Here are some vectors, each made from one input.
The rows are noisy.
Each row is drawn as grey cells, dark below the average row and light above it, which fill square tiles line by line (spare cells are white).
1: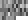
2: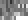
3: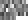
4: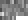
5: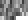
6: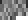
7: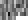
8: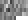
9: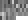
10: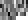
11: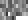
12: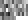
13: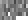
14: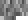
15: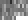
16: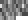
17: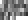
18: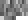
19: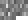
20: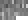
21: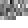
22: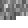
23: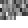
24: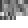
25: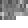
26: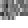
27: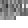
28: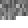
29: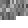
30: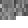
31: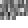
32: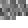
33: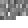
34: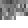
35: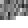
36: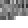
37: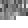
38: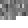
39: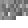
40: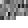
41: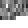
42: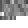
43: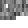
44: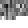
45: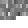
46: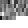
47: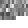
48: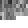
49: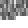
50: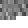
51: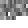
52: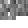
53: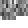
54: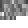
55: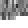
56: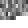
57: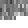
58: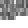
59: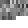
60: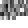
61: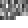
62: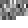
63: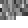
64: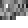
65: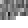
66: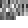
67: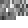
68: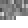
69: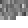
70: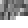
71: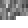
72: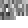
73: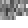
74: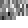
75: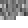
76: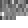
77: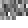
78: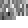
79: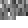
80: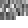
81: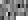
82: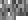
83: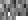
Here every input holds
either a point on a 5-point circle and a true/false value, or a point on a 6-point line.
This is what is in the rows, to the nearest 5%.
About 65% of them hold a point on a 5-point circle and a true/false value. The rest hold a point on a 6-point line.
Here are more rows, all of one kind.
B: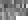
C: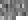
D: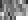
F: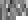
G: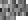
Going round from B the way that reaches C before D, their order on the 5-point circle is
B, C, G, F, D.
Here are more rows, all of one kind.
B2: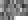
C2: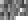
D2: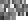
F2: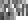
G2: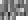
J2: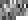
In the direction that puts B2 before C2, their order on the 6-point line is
F2, D2, J2, B2, C2, G2.
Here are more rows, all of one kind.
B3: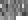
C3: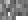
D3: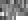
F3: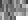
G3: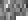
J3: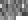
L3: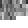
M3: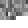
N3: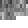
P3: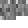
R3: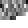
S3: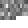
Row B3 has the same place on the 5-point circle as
C3, G3 and J3.
